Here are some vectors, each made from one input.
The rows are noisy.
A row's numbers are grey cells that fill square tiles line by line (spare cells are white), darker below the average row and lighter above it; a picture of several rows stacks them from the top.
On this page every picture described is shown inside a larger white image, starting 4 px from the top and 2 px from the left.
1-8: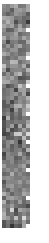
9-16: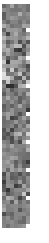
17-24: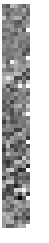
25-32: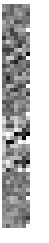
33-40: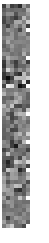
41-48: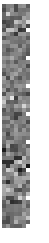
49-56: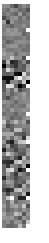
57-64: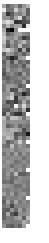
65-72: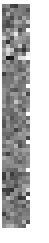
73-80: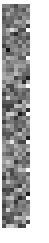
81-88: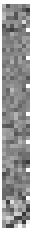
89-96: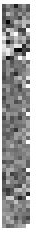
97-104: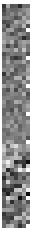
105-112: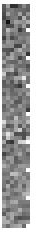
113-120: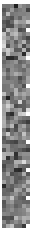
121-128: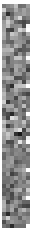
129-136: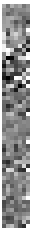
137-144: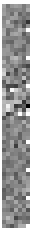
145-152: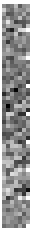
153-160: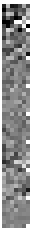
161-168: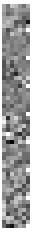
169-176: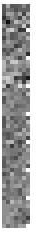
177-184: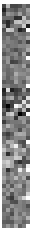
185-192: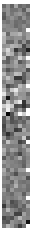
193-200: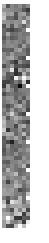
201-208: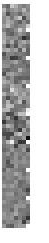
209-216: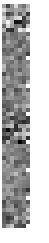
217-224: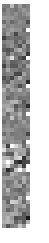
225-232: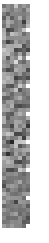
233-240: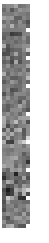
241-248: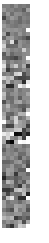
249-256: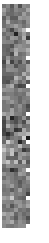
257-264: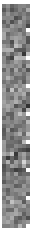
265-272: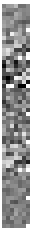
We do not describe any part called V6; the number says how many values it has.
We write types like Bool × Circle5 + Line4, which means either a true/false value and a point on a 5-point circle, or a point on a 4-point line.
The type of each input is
Circle10 + List2(V6) × Tree9 × Tree11.
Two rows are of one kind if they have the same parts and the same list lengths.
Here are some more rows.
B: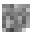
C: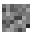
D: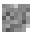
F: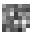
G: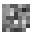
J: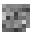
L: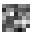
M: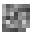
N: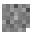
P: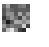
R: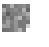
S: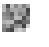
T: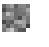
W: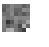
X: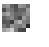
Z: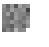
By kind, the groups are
B, C, T, X
D, P, R, W
F, G, J, L, M
N, S, Z

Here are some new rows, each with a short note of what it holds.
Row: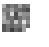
a point on a 10-point circle
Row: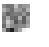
a node of a 9-node tree and a node of an 11-node tree, together with a list of one item
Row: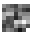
a point on a 10-point circle
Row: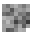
a node of a 9-node tree and a node of an 11-node tree, together with a list of two items
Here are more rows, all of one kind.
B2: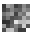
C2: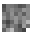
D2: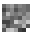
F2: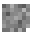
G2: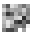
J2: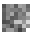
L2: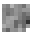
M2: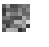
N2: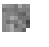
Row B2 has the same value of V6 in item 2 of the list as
D2 and G2.
